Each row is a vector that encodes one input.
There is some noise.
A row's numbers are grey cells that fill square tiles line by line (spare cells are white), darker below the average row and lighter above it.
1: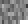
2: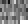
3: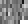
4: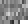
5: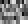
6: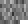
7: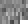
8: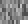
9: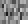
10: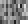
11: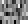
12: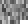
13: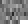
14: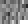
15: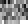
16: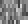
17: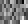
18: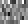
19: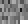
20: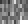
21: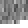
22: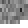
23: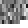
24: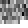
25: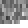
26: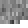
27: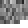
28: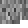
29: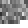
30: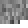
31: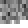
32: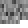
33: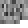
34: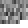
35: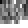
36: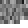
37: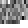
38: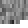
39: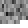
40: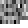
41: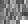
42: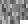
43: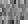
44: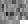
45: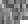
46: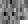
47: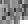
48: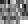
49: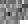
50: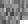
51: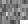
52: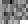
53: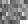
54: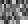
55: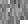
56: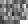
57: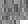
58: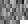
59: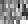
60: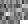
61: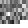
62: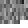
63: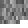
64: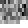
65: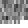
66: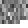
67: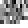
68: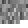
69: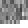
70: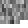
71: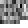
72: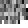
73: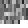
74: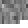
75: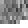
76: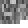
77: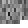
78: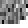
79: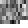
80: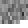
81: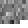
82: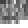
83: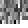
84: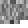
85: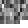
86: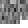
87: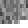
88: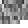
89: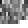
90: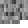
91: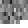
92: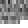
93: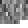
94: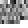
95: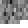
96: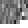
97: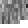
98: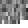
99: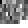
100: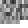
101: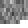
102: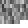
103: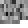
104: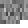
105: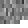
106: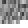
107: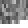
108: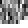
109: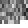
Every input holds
either a point on each of two 4-point lines, or a list of up to two points on a 7-point line.
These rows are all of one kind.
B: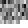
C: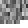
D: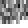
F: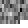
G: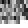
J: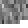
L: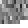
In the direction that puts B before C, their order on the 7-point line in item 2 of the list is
D, L, J, B, G, C, F.
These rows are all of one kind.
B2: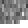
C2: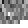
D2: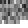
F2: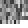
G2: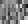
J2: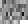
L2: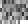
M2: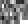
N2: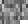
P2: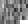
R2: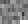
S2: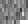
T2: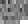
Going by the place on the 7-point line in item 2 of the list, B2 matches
D2, F2 and N2.
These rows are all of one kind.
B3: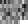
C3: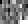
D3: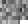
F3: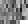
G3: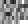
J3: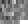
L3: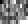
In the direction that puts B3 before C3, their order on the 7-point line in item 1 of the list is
G3, D3, B3, F3, C3, J3, L3.
